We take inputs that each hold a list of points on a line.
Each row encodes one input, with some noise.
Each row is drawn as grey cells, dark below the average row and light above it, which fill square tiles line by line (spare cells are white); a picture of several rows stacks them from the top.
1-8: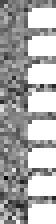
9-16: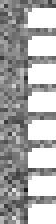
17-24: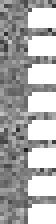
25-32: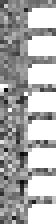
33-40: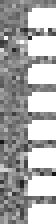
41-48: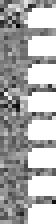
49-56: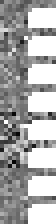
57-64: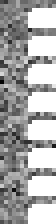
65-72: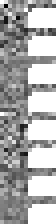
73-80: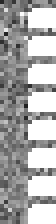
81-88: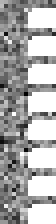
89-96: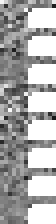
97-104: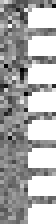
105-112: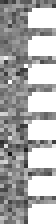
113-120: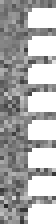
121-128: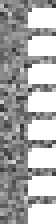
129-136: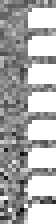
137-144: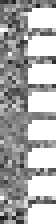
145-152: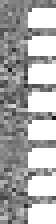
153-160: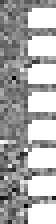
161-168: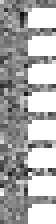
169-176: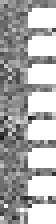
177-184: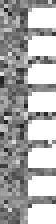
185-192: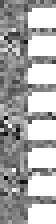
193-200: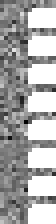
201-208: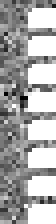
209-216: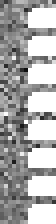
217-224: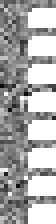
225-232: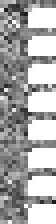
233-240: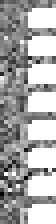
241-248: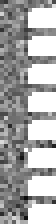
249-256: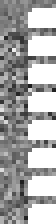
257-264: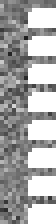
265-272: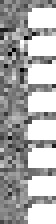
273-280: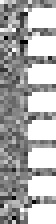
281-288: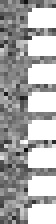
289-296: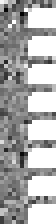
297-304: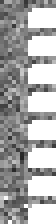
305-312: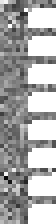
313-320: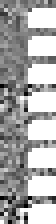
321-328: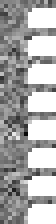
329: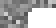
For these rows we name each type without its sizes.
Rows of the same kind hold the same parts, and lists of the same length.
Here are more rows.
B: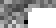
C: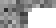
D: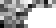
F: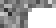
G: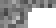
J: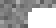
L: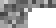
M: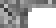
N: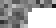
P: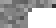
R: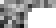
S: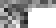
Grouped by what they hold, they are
B, D, J, S
C, G, L
F, M, N, P
R

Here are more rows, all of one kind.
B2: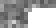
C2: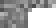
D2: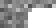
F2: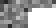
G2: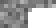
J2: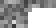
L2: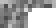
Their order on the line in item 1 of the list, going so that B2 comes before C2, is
B2, F2, D2, L2, C2, J2, G2.
